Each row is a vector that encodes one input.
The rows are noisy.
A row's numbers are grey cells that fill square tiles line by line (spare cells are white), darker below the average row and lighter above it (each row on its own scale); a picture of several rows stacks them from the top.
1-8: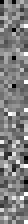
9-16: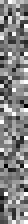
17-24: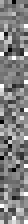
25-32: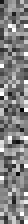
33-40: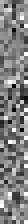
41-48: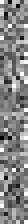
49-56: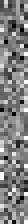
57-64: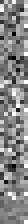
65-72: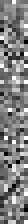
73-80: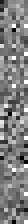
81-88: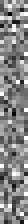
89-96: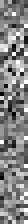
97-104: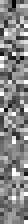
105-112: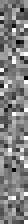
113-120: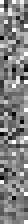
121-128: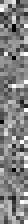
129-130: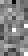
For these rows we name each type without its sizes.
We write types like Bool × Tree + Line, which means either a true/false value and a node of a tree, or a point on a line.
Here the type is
(Bool × Bool × Bool + Unit) × Line × Tree.
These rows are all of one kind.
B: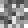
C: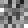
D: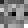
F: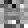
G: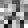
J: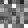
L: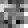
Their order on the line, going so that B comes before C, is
F, B, L, C, J, D, G.
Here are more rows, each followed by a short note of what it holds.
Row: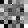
a point on a line and a node of a tree
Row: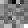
a point on a line, a node of a tree and three true/false values
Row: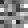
a point on a line and a node of a tree
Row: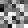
a point on a line, a node of a tree and three true/false values
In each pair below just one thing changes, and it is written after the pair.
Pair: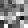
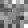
one of the three true/false values
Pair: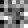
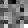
one of the three true/false values
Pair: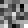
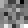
the node of the tree
